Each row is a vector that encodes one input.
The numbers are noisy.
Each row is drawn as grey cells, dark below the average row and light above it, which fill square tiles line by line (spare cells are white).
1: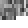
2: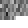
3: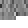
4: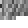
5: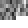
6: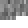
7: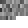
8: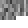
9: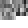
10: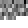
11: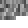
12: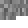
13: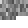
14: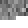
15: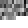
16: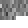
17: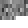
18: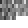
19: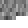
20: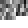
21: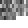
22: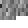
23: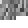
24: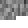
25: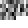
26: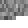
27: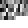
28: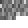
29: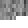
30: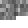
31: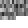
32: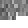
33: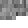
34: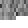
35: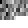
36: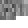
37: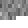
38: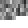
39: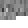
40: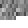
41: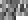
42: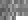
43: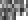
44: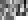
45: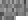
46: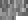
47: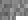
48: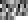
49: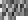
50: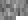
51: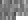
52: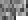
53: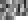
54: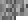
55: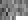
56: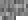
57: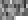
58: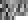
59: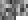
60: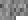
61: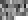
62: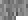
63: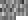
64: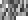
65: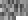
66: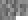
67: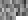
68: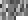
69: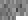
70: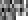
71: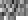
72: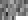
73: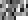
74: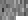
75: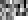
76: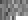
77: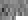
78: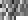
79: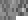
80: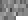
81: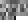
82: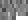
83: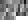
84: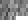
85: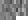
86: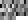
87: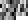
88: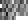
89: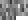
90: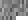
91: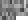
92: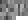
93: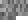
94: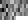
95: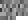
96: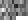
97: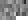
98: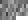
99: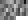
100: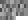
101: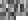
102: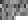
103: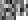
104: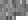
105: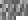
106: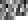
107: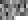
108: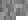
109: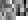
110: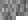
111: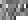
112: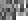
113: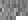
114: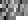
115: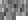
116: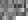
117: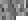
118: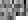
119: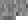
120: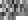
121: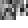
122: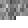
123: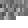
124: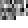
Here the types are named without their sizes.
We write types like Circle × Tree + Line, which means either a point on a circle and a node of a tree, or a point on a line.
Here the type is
(Label + Line) × Line.
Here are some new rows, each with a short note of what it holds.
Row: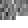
a label and a point on a line
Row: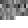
a point on each of two lines
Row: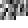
a point on each of two lines
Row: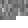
a point on each of two lines
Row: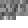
a label and a point on a line
